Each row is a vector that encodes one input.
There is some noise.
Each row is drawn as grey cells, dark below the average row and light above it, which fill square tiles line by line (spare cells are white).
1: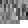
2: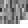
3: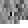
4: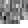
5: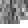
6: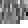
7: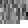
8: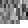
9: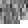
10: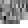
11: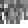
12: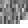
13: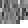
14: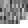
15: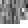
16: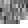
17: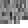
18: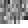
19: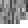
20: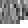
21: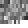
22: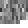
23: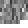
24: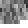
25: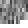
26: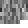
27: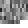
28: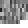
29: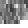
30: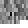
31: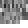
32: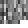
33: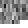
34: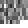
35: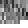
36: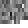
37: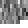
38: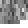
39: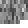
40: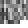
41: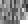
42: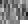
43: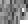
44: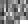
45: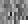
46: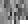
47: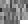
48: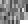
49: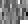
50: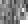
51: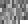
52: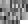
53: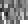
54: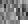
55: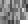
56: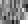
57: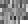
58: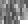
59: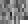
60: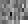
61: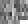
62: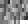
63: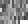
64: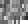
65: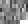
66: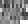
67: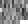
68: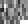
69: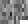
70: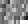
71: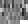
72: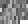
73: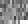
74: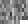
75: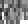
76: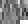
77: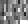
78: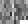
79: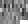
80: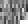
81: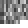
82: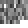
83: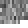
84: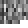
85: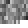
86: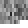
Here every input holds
either a point on a 4-point line, or a point on a 7-point line, or a node of an 8-node tree.
